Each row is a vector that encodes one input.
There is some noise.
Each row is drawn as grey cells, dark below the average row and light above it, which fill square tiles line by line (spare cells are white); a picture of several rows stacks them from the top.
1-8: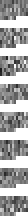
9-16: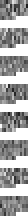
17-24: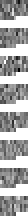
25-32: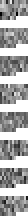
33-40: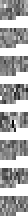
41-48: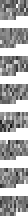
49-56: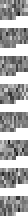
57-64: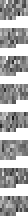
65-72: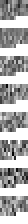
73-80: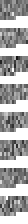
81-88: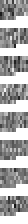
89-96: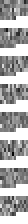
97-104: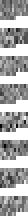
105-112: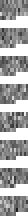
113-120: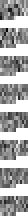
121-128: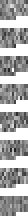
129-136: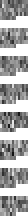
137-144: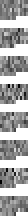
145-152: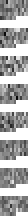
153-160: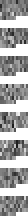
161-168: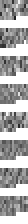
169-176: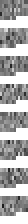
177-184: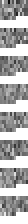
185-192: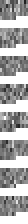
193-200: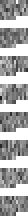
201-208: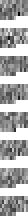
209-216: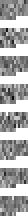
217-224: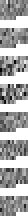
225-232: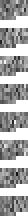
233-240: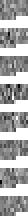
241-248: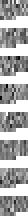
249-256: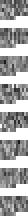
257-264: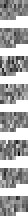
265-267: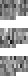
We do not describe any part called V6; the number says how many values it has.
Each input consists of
a point on an 8-point circle and a value of V6, together with either one of 10 labels, or a point on a 7-point line.
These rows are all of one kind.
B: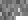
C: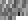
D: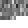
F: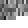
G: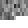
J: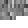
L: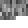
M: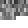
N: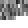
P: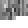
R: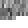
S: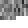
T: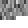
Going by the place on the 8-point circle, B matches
G, L, M and T.
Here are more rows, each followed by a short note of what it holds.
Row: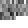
a point on an 8-point circle, a point on a 7-point line and a value of V6
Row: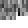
a point on an 8-point circle, one of 10 labels and a value of V6
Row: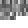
a point on an 8-point circle, one of 10 labels and a value of V6
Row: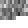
a point on an 8-point circle, one of 10 labels and a value of V6
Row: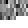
a point on an 8-point circle, one of 10 labels and a value of V6
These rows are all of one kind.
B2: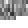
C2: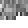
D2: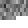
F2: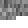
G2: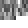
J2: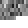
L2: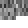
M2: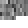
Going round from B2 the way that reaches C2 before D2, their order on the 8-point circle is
B2, M2, C2, L2, F2, D2, G2, J2.
